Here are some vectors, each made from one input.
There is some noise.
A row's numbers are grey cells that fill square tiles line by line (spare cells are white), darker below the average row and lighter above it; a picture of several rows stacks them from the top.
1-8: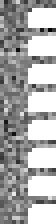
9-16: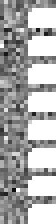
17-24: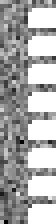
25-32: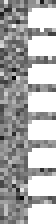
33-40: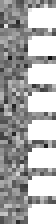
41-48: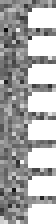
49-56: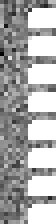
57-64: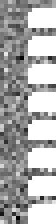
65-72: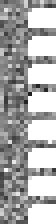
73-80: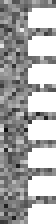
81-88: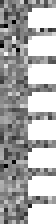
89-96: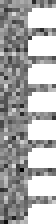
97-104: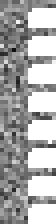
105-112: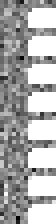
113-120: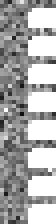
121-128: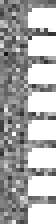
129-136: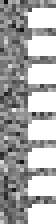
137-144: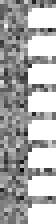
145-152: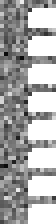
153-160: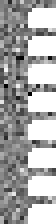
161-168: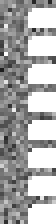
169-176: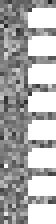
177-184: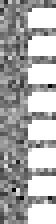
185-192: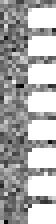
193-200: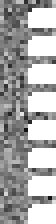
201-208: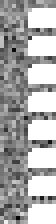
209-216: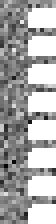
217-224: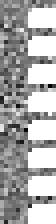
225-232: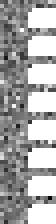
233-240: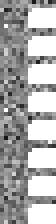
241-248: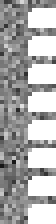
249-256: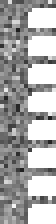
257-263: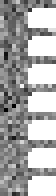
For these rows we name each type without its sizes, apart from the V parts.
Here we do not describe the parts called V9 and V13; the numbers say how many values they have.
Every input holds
a value of V9, together with either a label, or a true/false value and a value of V13.
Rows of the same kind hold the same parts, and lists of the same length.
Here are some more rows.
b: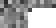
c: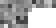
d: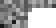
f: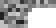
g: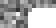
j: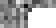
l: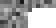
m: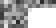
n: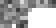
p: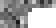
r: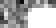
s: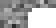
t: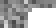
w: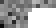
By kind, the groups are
b, c, d, l, m, r, s, t, w
f, g, j, n, p

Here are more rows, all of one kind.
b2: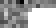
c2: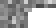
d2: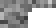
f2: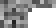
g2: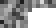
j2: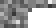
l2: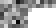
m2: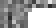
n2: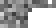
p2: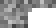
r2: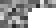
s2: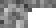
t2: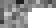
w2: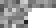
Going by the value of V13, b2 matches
f2, n2 and r2.
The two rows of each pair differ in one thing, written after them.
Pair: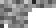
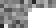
the true/false value
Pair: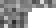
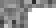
the value of V13
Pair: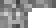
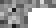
the true/false value
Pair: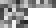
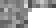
the true/false value
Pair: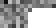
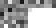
the true/false value
